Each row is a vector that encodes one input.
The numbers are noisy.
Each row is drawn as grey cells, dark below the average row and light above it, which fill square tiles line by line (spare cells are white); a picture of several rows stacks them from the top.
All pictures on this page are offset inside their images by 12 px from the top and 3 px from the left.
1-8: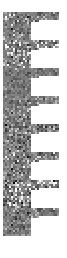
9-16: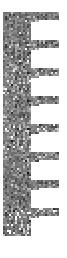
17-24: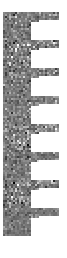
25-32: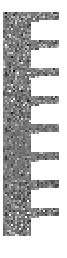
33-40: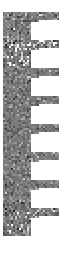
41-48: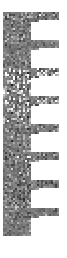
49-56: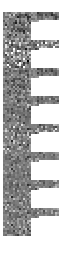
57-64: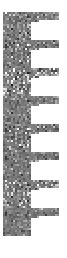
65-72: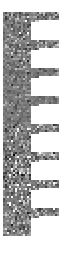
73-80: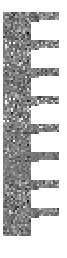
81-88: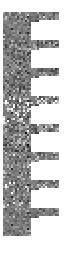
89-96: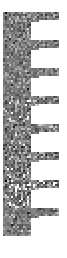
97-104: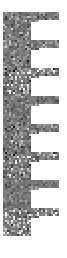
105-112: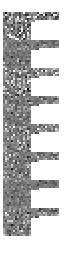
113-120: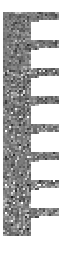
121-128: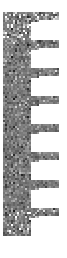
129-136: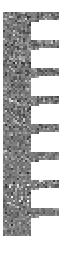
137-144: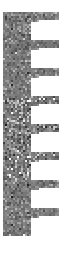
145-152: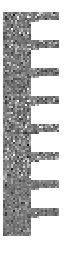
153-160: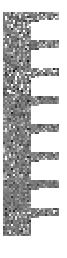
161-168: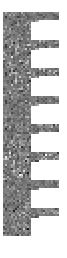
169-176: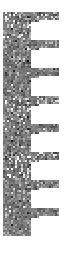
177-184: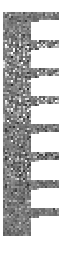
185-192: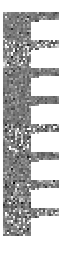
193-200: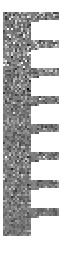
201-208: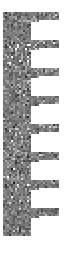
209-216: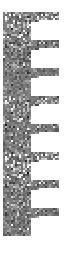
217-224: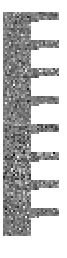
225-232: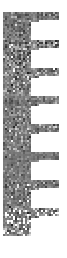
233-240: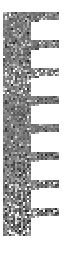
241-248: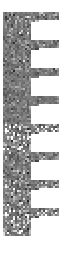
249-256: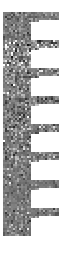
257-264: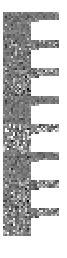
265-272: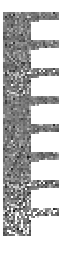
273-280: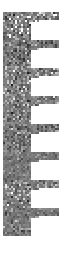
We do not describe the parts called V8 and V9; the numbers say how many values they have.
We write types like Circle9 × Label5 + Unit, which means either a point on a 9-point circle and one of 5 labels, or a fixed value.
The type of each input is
Bool × ((Tree14 + V8) × V9 + Unit).
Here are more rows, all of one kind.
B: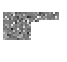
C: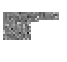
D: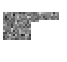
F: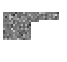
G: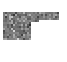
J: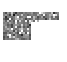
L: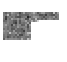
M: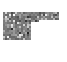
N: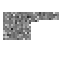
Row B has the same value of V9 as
C and N.
